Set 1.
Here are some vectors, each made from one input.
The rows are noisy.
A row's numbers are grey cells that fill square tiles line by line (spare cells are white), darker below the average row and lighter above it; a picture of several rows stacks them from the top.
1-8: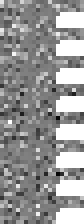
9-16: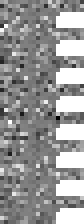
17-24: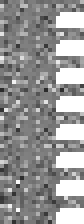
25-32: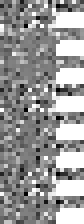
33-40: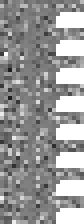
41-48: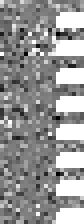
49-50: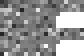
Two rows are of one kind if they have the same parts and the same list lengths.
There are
3 kinds of row.
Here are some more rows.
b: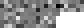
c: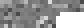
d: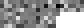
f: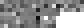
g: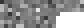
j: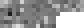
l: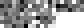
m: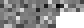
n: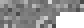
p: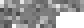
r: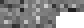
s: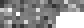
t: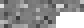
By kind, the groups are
b, c, d, f, j, m, n, p
g, r, s, t
l

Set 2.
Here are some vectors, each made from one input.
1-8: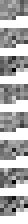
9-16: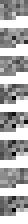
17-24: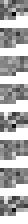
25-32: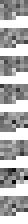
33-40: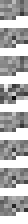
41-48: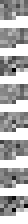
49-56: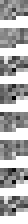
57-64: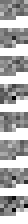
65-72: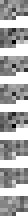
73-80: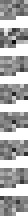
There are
2 kinds of row.
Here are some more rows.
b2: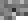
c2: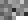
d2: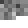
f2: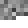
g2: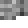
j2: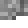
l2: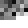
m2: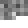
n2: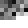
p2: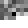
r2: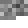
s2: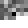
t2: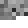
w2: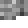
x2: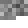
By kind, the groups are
b2, c2, d2, f2, g2, j2, m2, r2, t2, w2, x2
l2, n2, p2, s2

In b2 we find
a point on a 9-point circle.
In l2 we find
a point on a 4-point line.
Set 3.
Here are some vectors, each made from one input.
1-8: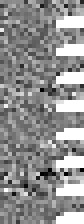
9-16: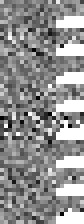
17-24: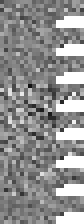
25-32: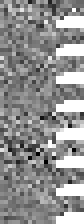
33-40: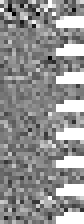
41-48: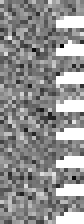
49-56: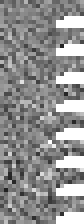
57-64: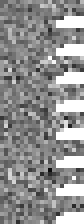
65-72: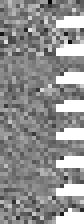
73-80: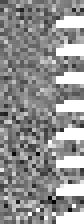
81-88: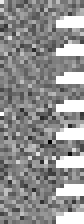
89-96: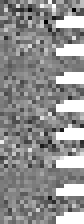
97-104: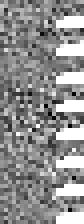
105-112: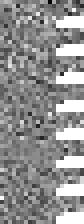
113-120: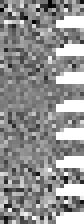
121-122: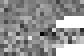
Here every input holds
either a point on a 9-point line, or four true/false values.
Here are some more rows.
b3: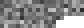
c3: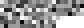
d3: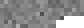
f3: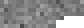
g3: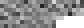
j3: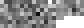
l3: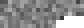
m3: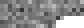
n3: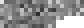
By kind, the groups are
b3, d3, f3, l3, m3
c3, g3, j3, n3

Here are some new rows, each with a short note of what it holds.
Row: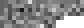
four true/false values
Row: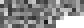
a point on a 9-point line
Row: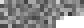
a point on a 9-point line
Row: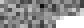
a point on a 9-point line
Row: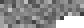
four true/false values
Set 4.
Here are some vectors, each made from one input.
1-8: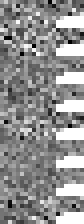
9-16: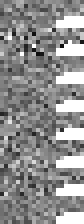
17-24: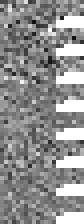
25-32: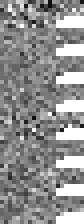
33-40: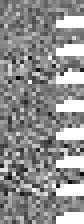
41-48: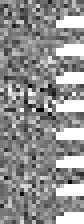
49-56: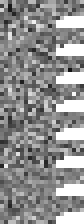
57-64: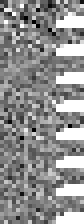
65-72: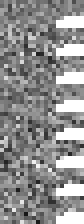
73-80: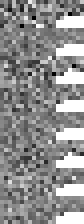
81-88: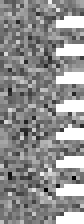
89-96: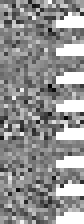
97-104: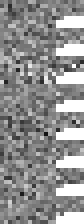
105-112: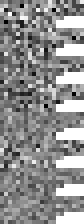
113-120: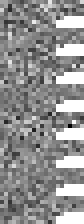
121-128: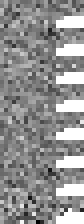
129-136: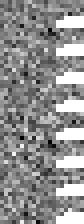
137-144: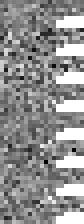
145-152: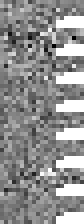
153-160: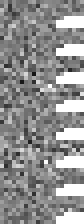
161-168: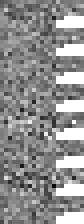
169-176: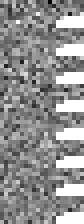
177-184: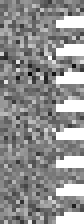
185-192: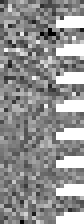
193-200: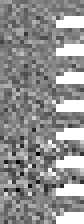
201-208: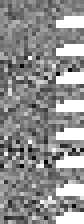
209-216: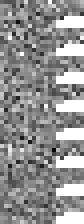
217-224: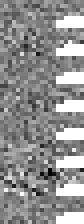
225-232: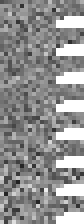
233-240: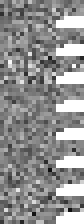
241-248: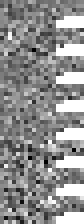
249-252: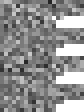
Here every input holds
either a point on a 10-point circle, or one of 6 labels.
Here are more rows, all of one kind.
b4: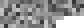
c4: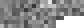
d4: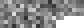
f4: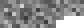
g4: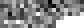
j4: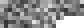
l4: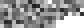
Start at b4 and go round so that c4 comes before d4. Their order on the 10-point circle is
b4, g4, l4, c4, j4, d4, f4.
